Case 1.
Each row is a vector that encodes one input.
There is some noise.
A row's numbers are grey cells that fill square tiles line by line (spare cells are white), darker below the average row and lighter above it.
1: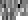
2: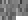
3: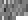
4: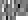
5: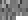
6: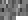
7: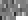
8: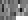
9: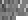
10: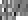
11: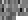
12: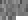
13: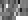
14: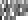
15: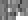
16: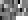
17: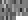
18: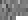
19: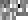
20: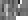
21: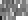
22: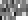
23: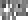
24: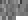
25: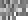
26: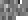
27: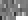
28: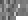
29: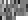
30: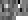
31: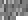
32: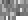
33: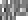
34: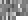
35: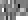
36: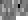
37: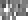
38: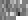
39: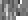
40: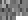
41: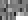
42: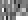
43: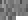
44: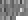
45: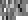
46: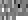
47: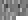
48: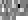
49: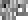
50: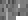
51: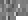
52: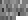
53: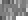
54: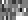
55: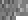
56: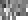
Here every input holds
one of 6 labels and a point on a 7-point line.
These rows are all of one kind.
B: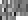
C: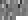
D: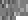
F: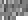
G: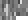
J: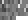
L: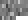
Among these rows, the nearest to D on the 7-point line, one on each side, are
J and L.
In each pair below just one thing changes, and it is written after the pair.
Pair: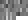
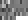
the label
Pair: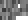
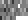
the label
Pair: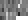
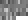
the place on the 7-point line
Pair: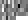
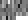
the place on the 7-point line
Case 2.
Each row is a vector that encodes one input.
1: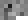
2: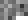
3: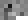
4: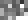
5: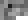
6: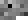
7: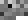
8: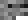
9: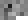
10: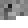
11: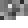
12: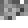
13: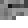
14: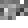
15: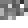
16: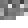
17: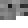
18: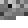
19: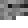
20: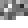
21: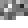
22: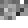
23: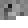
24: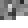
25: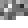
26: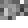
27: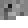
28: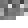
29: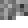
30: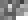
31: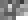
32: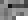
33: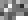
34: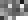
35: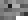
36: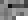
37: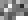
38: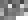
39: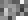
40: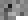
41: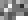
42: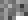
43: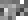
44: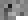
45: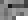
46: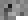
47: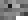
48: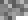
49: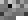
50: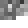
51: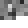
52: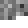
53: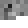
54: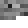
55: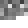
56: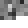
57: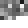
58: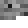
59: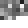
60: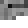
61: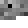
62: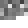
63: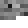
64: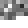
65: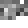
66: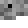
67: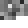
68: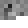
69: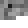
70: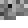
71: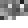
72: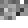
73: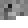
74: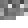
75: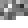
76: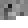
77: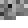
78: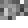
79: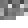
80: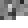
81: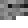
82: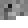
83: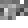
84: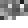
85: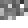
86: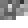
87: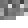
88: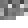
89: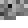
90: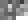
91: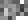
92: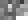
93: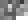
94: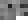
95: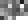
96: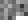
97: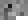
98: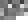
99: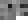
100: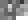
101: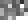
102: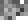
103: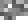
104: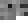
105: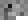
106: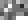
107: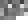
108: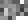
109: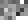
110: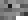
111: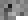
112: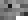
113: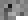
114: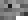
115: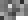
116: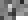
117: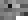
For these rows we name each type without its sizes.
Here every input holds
a node of a tree and a true/false value.
